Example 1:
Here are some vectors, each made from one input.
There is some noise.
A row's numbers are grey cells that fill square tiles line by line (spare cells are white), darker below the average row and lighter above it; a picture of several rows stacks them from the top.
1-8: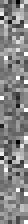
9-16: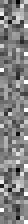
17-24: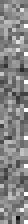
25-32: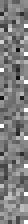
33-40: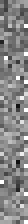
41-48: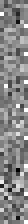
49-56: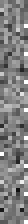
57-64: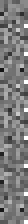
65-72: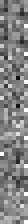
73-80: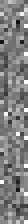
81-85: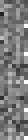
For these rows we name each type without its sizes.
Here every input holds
either a point on a circle, or a fixed value.
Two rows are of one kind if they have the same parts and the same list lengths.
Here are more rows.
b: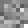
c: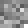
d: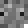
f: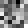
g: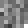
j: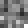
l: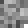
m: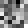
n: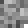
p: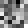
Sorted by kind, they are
b, c, d, g, j, l, n
f, m, p

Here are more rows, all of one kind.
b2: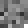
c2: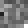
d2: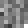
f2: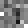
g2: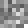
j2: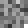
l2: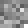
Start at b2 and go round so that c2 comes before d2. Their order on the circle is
b2, c2, d2, j2, g2, l2, f2.
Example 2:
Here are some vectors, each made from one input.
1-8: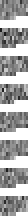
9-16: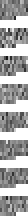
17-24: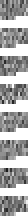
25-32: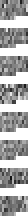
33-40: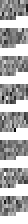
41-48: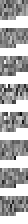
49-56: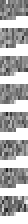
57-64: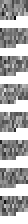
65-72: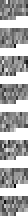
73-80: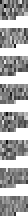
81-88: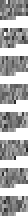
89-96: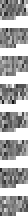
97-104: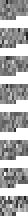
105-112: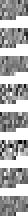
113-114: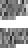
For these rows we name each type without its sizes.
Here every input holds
either a fixed value, or three true/false values.
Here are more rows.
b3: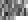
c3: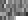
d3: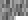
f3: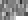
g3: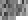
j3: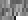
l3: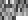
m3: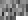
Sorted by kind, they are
b3, c3, d3, f3, g3, j3, m3
l3

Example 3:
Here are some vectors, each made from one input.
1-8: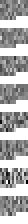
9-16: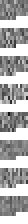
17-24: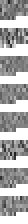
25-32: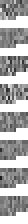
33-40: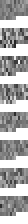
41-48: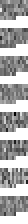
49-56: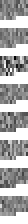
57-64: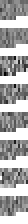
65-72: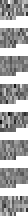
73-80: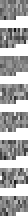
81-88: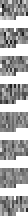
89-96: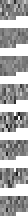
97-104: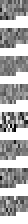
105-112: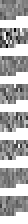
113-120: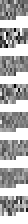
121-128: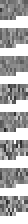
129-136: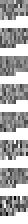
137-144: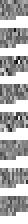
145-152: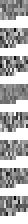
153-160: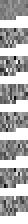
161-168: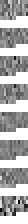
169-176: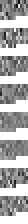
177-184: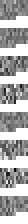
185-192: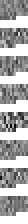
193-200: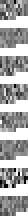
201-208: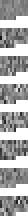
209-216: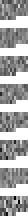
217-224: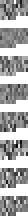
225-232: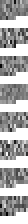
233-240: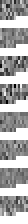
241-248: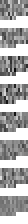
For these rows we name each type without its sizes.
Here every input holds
a node of a tree.
